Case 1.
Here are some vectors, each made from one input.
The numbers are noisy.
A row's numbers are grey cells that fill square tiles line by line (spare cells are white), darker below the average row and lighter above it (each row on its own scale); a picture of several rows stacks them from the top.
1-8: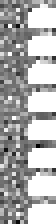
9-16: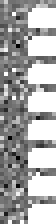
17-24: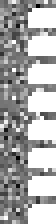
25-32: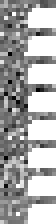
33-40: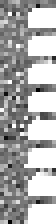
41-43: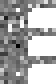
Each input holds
a point on an 8-point circle.
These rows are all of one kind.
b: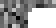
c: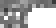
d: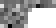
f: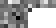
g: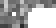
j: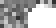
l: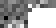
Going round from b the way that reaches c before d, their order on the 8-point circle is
b, f, l, j, g, c, d.
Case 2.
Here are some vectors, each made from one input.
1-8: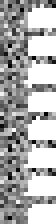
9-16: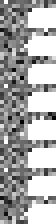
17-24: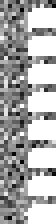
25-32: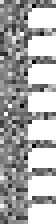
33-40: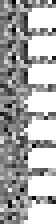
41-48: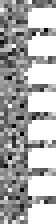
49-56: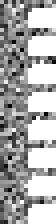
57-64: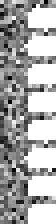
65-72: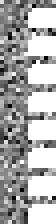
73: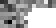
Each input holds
a node of a 15-node tree.
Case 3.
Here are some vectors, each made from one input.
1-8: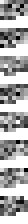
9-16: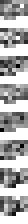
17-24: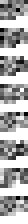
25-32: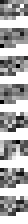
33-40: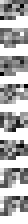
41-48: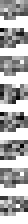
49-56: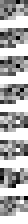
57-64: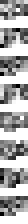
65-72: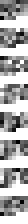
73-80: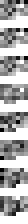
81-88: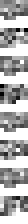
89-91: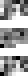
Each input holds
three true/false values.
